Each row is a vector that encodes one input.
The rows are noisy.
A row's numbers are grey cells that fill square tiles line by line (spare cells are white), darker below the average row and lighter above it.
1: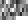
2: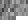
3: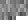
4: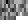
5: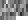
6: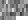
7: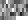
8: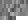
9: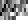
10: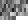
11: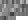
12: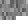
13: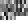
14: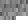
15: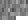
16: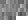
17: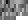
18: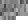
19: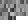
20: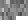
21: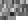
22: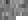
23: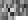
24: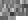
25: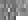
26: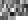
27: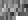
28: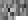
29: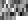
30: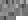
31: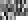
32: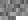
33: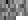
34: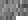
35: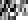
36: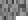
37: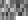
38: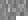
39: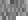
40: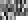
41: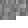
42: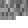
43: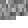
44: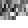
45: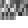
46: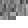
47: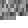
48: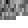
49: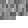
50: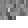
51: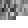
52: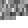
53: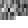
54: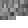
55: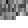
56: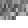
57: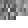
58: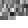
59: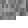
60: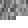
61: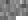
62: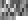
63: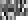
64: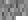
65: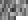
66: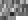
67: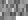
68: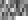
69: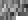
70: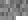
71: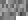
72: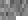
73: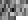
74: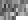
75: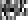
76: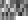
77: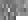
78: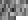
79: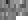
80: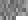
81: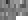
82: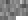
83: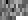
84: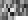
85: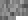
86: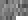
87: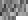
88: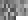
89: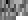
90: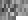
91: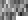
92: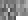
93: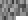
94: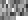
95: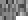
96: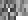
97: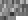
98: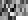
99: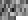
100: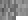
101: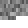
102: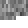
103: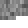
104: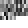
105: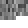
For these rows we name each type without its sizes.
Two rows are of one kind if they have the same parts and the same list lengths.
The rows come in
3 kinds.
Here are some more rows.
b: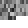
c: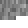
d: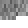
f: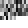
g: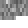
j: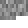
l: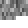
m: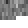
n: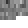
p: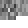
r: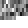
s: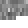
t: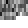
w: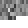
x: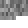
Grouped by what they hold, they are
b, c, d, g, j, l, p, r, s, w, x
f
m, n, t

